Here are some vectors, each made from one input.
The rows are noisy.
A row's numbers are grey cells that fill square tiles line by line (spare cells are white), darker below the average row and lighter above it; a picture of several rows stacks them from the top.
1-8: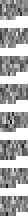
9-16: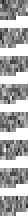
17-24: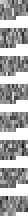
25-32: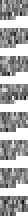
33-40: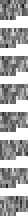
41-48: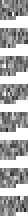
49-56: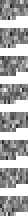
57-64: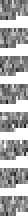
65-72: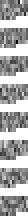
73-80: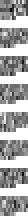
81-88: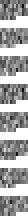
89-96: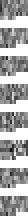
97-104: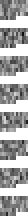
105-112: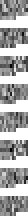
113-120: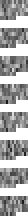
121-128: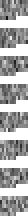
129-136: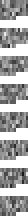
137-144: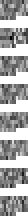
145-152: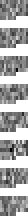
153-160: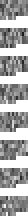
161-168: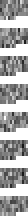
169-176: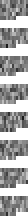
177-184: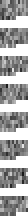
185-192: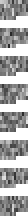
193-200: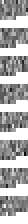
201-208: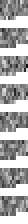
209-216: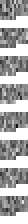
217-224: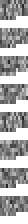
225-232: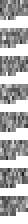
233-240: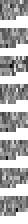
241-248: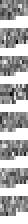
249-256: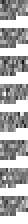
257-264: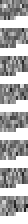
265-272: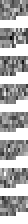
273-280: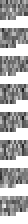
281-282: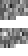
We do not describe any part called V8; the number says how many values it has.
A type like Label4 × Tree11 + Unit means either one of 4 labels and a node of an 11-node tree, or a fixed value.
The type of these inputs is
(Circle11 + V8) × V8 + List3(Line4).
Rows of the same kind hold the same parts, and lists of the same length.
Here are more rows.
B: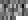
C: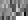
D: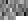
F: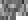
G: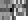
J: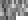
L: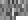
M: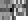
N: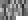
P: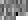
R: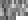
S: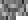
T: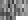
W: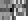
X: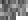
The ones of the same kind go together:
B, N
C, D
F, S
G, M, W
J, R, X
L, P, T

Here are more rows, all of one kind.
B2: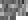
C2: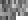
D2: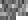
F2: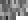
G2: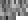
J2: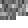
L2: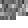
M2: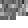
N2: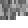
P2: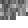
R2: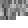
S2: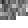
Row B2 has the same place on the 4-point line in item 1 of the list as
D2, J2, L2 and M2.
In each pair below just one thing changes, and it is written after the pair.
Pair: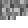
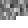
the value of V8
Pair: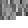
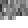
the place on the 11-point circle
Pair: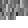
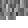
the place on the 11-point circle
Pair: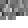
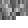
the place on the 11-point circle
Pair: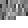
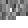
the value of V8
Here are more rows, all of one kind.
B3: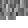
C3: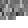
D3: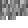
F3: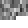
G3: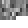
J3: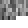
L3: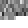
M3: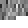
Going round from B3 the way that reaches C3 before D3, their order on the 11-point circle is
B3, F3, G3, J3, M3, L3, C3, D3.
